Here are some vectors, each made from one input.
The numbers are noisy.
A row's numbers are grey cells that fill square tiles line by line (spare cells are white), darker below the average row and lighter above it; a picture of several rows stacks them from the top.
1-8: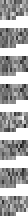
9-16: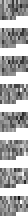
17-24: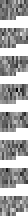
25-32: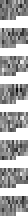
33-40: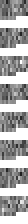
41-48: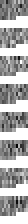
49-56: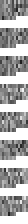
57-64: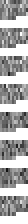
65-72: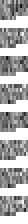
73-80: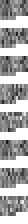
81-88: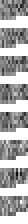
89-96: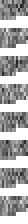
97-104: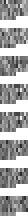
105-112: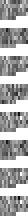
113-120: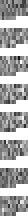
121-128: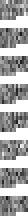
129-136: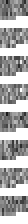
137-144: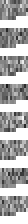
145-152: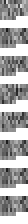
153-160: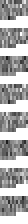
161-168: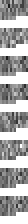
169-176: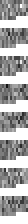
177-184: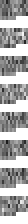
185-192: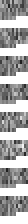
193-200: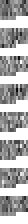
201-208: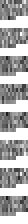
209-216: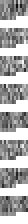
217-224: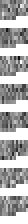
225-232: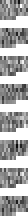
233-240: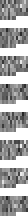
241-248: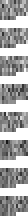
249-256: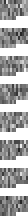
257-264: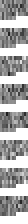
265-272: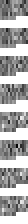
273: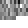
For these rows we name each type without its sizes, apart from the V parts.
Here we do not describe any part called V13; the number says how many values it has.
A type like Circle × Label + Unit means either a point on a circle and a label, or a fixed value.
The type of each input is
Bool × (Label + Line) + V13.
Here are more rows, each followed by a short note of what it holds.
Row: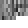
a label and a true/false value
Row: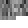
a point on a line and a true/false value
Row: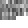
a value of V13
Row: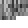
a label and a true/false value
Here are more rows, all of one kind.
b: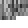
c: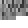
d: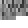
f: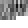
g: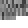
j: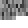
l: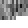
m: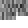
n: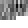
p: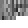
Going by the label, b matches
c and d.
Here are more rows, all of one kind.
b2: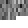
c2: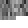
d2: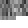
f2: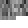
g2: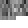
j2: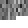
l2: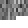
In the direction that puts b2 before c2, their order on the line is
b2, c2, f2, g2, l2, d2, j2.
